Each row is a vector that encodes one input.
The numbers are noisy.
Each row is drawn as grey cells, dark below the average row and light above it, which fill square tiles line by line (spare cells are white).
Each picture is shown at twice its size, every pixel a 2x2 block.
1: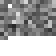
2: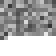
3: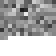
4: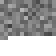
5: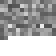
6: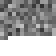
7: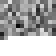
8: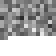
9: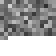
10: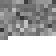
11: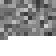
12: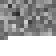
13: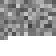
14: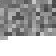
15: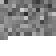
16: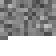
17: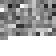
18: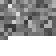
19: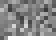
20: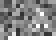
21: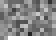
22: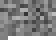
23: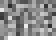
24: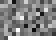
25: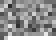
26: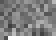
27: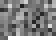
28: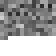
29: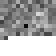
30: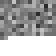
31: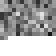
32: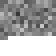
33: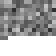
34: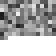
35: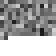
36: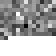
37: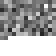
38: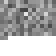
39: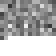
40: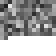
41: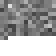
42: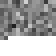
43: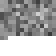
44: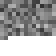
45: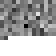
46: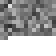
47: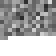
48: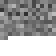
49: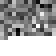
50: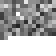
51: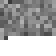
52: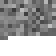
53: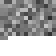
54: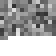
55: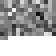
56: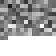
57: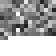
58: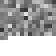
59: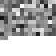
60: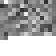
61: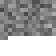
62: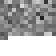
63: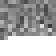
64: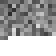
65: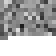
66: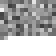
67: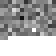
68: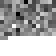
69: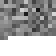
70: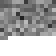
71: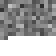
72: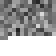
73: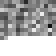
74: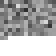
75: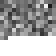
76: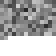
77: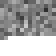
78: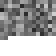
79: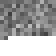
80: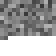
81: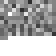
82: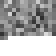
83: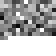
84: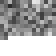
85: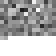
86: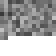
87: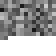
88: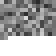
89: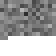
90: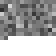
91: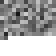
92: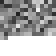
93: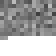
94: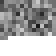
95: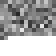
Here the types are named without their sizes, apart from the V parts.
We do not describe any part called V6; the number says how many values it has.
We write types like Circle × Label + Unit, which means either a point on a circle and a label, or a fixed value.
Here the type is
(Line + Tree) × V6.
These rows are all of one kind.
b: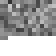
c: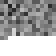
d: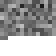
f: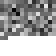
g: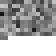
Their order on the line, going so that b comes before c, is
b, d, g, f, c.
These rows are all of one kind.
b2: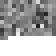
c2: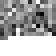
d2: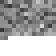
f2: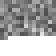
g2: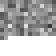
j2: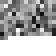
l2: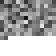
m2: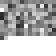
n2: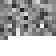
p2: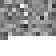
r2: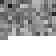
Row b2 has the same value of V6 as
c2, f2 and j2.
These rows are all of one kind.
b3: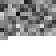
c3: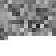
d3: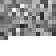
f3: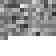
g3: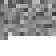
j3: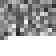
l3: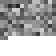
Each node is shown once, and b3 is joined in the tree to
l3.
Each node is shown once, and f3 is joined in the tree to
g3.
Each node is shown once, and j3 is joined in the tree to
d3.
